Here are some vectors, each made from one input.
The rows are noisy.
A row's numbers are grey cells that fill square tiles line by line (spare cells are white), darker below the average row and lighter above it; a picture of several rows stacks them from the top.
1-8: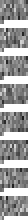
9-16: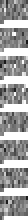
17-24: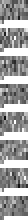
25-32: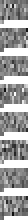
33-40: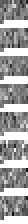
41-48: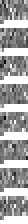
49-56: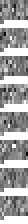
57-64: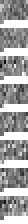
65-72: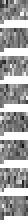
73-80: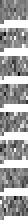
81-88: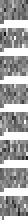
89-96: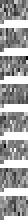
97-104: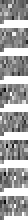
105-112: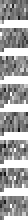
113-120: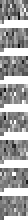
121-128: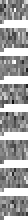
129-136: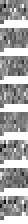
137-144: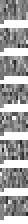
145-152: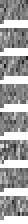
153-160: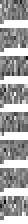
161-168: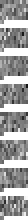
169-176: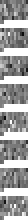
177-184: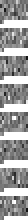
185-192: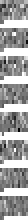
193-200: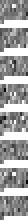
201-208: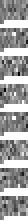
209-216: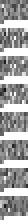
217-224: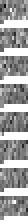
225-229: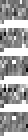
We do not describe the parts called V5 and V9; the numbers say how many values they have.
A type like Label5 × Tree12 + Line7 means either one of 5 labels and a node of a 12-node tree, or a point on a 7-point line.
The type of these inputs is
(Bool × V9 + V5) × Label8 + Line4.
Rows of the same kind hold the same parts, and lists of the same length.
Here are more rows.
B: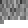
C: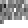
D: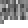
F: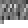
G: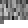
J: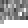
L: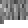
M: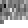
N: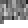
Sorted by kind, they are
B, F, G, L, N
C, M
D, J

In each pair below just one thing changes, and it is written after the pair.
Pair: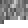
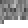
the true/false value
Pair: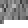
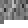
the value of V9
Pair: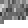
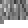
the true/false value
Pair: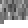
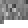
the label
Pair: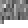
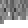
the label
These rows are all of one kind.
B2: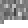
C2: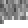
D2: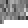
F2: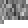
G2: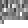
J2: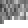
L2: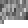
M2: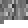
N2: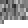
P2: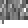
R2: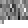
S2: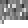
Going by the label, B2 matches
G2, L2 and S2.
